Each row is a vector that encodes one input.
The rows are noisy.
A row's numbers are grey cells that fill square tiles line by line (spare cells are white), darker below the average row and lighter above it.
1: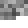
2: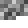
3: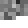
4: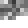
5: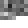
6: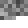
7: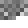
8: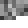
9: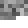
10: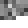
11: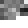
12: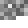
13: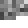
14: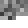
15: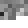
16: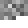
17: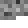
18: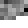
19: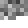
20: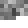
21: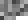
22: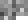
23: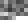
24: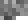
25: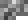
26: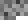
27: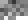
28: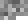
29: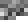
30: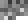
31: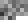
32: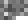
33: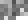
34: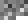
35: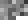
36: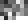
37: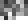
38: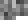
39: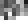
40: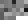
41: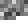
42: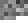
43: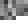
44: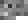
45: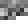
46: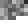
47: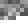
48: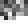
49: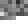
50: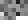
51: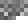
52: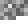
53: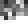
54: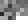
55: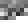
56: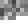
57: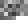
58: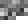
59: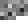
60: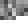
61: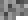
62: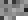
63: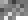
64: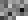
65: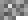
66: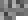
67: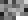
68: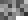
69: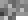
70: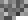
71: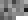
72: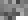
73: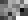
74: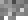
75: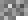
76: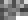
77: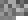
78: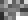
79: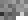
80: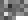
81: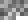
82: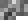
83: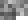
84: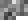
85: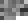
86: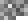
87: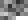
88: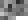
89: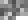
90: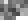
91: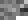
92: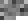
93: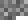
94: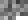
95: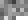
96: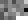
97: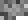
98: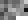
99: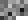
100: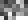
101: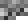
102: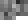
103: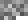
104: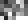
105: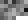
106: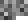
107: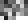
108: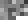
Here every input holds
a list of up to three points on a 6-point circle.
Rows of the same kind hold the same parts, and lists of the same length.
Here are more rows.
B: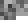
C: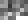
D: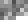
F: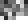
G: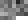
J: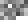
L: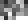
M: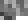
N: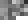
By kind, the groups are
B, D, M
C, G
F, L
J, N

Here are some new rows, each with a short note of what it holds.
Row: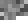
a list of three items
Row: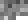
a list of three items
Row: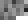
a list of two items
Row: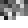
the empty list
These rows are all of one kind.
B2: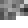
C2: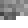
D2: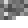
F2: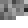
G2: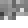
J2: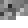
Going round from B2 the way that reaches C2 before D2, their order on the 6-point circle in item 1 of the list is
B2, F2, G2, J2, C2, D2.
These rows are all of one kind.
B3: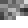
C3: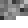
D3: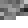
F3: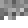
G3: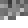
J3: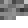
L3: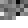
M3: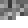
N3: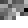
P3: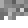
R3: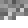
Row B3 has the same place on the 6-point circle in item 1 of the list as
C3, D3 and J3.
